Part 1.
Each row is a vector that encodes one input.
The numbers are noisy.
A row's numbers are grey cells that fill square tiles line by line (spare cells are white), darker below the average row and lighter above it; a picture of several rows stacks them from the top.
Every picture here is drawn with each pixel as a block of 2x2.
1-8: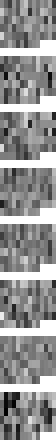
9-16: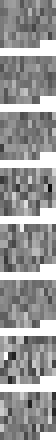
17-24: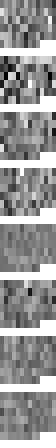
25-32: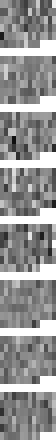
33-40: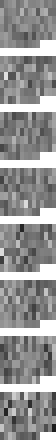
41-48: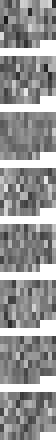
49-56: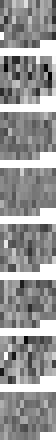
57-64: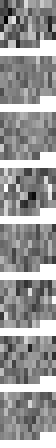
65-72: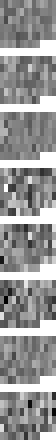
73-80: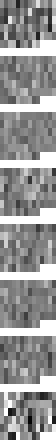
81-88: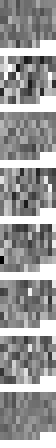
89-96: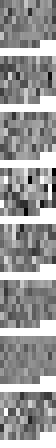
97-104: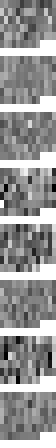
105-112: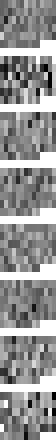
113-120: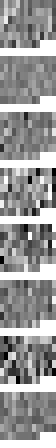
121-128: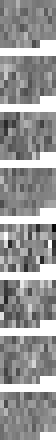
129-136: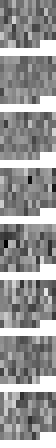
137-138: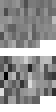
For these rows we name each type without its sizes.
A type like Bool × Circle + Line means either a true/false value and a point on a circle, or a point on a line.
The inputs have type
(Bool × Bool × Bool + Unit) × Circle × Tree.
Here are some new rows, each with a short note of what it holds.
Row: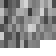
a point on a circle, a node of a tree and three true/false values
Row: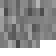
a point on a circle, a node of a tree and three true/false values
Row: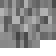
a point on a circle, a node of a tree and three true/false values
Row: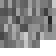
a point on a circle and a node of a tree
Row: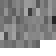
a point on a circle and a node of a tree
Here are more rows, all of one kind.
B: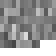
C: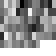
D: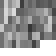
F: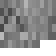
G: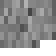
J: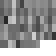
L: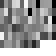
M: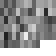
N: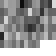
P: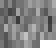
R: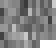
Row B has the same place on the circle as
D, G and M.
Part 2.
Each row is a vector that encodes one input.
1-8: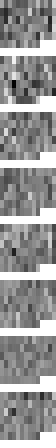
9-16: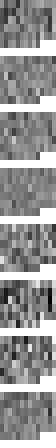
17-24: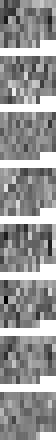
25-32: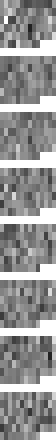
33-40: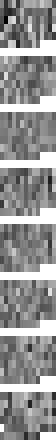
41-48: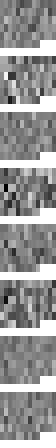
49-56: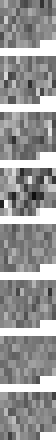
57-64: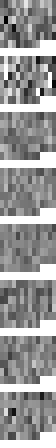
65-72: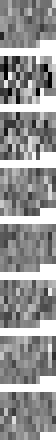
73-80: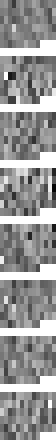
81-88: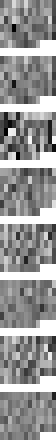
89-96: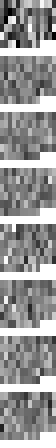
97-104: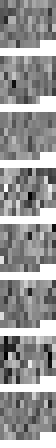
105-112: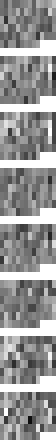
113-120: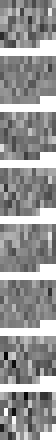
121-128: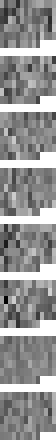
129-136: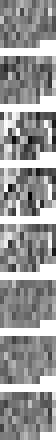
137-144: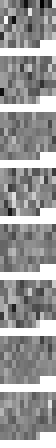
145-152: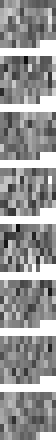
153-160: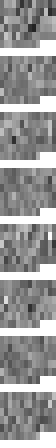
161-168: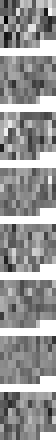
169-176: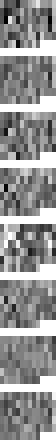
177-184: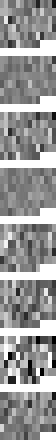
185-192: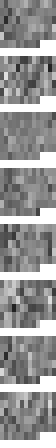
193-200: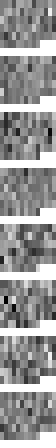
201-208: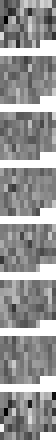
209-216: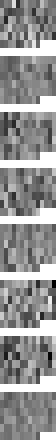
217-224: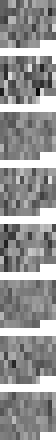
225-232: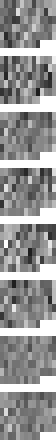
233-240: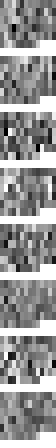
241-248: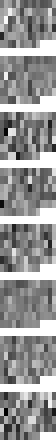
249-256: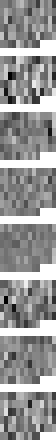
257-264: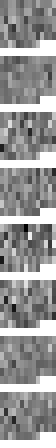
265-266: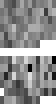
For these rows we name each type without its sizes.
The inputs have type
Bool × Bool × Bool + Circle × Tree + Unit.
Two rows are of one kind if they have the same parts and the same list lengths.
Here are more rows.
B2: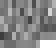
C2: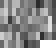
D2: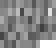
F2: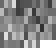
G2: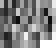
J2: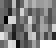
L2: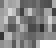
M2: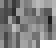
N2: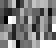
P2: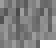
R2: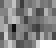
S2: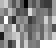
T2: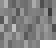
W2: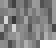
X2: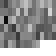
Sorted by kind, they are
B2, D2, L2, R2, X2
C2, G2, J2, M2, N2, P2, S2, T2, W2
F2

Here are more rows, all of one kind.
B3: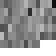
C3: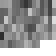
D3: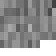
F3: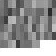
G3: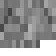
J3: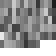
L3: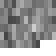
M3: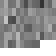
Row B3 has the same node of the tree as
C3 and F3.
